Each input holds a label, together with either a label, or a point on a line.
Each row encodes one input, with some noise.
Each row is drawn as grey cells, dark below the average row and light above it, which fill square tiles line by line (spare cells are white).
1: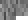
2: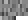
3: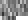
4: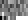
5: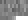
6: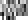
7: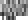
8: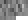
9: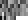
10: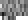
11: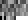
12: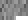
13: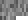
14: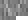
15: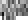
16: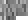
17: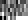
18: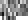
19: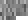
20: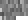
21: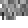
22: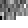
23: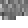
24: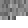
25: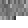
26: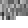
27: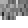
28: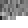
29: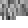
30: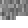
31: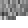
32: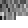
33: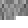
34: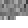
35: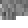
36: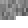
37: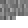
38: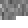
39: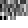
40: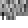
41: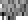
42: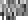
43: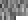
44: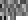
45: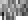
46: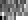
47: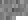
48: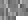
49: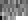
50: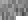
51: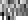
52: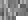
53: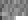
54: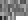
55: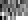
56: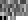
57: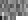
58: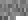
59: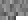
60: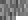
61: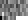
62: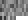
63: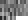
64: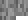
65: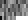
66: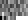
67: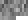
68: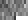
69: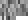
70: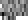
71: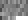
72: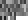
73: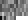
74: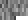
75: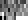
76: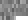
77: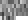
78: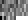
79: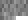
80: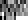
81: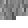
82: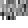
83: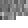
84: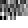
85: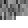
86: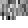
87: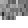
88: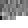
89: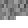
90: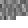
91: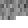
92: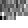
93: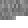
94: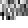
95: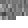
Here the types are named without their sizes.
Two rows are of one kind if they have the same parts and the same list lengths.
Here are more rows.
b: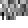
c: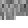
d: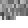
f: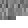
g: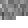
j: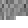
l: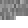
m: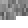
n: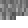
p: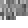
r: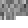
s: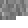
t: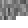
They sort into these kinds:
b, c, d, g, j, l, m, p, r, s
f, n, t

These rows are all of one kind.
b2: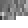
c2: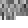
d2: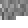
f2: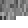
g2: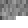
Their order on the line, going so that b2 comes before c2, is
d2, b2, g2, f2, c2.
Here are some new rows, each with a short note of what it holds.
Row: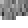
two labels
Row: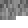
two labels
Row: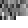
two labels
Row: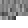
two labels
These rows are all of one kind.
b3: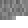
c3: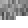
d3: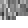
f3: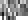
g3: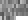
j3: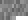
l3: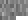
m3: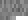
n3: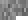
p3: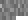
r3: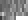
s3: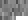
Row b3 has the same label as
g3, j3, m3 and s3.
